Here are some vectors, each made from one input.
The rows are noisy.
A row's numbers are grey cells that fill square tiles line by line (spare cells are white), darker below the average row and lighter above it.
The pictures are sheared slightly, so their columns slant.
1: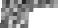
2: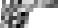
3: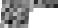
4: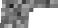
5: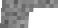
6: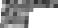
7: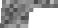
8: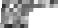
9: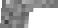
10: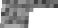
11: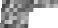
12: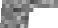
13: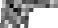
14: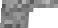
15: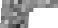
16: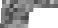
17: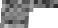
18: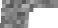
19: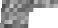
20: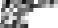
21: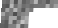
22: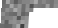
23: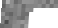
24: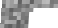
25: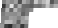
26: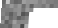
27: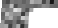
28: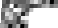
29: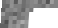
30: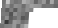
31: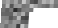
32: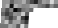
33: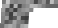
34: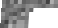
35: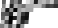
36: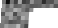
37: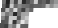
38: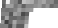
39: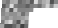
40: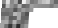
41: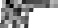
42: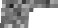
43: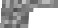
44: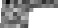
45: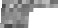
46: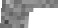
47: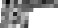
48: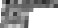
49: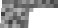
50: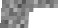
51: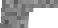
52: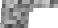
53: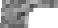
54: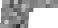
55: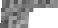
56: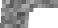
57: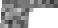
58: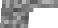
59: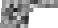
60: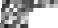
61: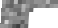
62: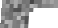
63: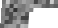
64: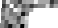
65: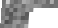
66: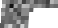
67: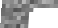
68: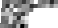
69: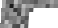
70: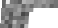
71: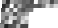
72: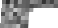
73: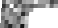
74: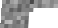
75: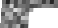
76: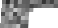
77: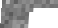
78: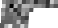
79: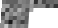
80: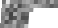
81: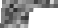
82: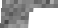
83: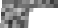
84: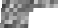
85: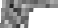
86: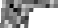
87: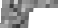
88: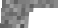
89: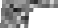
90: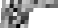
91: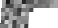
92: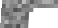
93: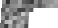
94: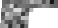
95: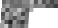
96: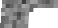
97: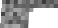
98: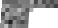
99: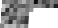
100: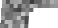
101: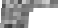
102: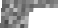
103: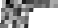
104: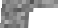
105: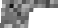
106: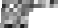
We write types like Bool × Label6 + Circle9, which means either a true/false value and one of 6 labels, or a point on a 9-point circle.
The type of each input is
Bool × (Line3 × Line3 + List2(Line4)) + Line5.
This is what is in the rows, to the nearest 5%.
About 20% of them hold a point on a 5-point line. The rest hold a true/false value, together with either a point on each of two 3-point lines, or a list of up to two points on a 4-point line.
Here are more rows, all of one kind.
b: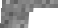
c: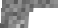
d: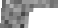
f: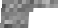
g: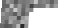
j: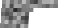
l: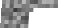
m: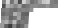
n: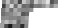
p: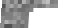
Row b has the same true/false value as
c, d and g.
